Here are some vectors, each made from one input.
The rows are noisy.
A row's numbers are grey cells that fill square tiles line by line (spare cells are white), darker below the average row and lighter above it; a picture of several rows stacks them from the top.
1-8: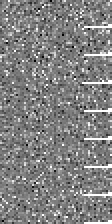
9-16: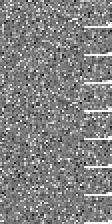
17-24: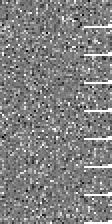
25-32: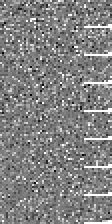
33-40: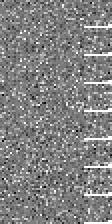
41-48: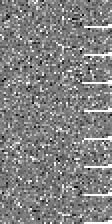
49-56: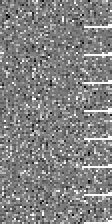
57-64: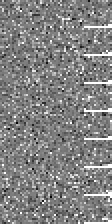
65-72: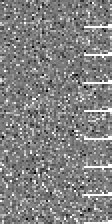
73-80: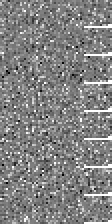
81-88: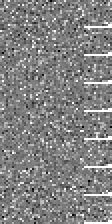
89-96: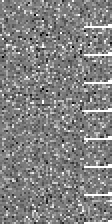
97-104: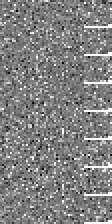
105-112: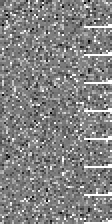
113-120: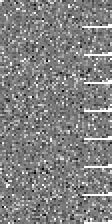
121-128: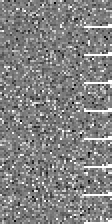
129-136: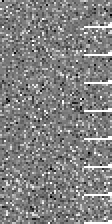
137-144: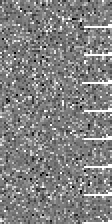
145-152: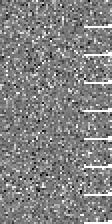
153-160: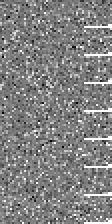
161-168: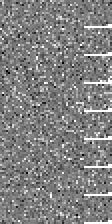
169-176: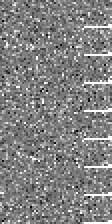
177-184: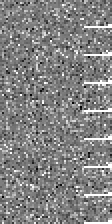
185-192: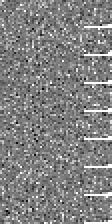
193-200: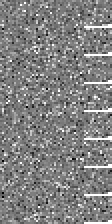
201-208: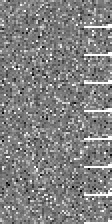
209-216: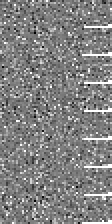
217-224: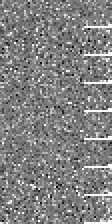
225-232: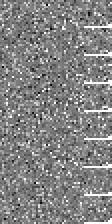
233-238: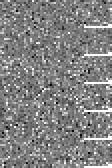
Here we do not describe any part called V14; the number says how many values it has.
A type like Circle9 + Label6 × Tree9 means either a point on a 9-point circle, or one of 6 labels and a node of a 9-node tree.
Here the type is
(Bool × Bool × Bool + V14) × Tree19.
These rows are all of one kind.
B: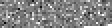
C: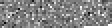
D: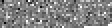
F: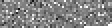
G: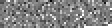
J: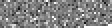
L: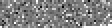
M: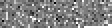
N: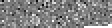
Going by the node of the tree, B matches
C, D and F.
